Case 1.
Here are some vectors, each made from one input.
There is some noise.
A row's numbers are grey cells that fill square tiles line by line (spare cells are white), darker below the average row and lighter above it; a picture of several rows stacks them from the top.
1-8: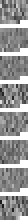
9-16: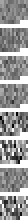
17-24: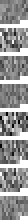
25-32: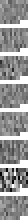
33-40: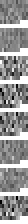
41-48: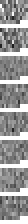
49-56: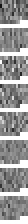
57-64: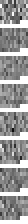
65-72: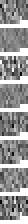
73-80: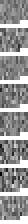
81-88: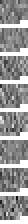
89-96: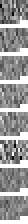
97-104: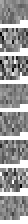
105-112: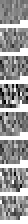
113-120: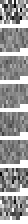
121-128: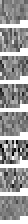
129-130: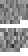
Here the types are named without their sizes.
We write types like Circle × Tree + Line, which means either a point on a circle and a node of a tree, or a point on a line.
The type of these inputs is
(Circle + Unit) × Line.
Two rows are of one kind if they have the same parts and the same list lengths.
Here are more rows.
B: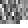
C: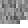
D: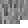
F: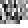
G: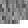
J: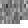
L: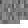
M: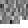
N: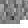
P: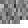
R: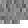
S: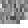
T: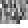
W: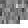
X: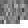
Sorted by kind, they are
B, L, W, X
C, D, F, G, J, M, N, P, R, S, T

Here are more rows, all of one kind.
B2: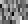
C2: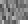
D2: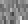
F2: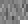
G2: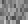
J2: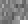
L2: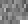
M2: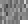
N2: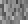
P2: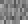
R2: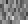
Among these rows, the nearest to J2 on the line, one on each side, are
B2 and D2.
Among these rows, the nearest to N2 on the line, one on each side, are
G2 and R2.
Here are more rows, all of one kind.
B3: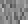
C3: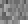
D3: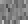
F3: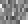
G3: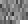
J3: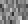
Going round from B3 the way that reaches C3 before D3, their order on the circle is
B3, J3, F3, C3, D3, G3.
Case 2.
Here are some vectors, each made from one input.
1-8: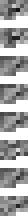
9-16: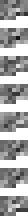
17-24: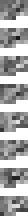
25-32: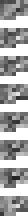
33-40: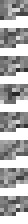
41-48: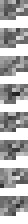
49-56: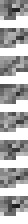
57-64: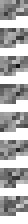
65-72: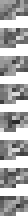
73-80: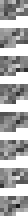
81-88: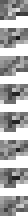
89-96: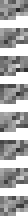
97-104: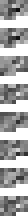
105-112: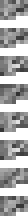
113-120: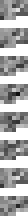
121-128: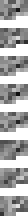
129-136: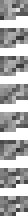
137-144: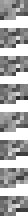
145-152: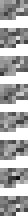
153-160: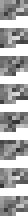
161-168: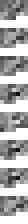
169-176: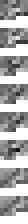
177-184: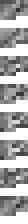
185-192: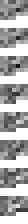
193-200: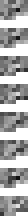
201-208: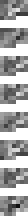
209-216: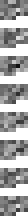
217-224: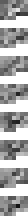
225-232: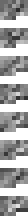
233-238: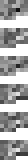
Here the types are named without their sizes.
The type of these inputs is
Bool × Circle.
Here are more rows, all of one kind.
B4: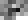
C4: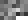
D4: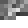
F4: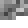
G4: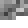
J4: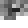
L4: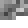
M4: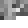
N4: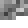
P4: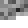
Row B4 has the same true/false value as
J4 and P4.
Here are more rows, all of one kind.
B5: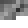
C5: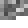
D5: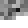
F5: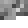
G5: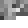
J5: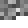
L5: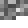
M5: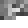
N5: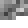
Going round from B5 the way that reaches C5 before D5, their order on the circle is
B5, J5, L5, C5, N5, D5, F5, G5, M5.
